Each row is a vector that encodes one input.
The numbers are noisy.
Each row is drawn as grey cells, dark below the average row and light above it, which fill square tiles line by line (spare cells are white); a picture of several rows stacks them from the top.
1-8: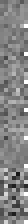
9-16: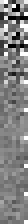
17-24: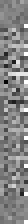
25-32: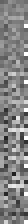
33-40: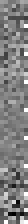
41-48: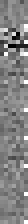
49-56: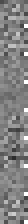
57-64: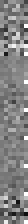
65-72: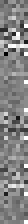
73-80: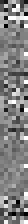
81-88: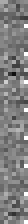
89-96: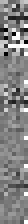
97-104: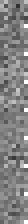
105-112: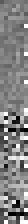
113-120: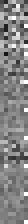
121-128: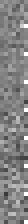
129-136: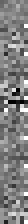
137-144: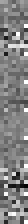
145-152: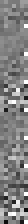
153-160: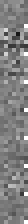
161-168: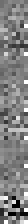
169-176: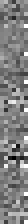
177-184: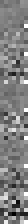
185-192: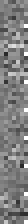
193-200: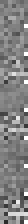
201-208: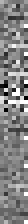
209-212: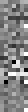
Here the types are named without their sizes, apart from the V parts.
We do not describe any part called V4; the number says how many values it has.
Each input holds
a value of V4, together with either a point on a circle, or four true/false values.
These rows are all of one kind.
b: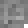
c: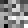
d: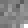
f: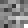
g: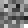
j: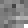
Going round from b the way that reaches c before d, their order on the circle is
b, j, f, c, g, d.
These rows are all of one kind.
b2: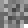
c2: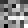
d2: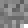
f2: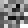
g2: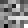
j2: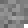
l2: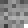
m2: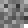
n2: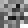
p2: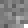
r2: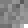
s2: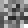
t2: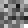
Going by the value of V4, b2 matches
j2 and s2.
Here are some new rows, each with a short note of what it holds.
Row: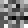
four true/false values and a value of V4
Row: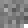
a point on a circle and a value of V4
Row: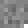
a point on a circle and a value of V4
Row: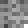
a point on a circle and a value of V4
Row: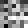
a point on a circle and a value of V4
